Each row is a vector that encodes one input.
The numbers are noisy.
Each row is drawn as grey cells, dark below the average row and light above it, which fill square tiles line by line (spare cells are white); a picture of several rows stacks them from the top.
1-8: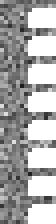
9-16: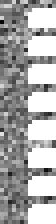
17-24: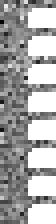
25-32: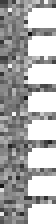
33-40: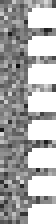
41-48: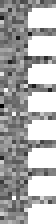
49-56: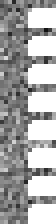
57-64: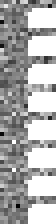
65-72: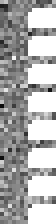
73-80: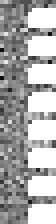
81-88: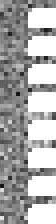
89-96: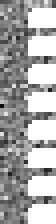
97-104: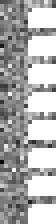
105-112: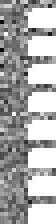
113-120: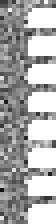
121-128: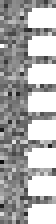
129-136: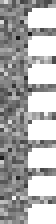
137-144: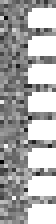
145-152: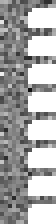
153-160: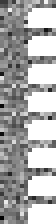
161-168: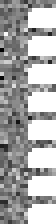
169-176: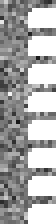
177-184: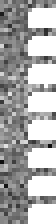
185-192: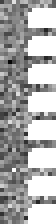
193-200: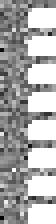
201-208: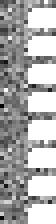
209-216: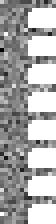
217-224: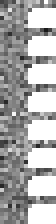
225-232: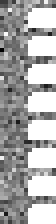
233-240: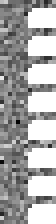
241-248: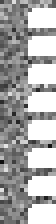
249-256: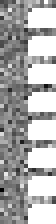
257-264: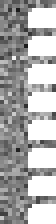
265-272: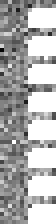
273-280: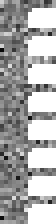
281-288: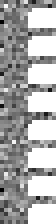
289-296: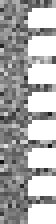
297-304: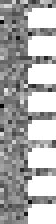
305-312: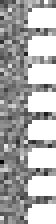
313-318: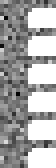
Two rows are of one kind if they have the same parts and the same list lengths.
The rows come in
3 kinds.
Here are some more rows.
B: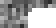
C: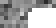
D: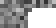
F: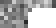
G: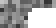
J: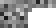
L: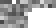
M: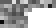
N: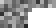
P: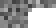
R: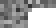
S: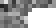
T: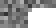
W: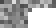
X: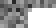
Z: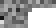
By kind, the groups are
B, C, D, G, J, N, S
F, L, M, W
P, R, T, X, Z

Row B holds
one of 9 labels and a point on a 9-point line.
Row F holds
a point on a 15-point line.
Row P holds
one of 9 labels and one of 11 labels.
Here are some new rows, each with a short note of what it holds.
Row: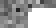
one of 9 labels and one of 11 labels
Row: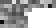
a point on a 15-point line
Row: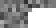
one of 9 labels and one of 11 labels
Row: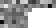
a point on a 15-point line
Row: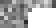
a point on a 15-point line
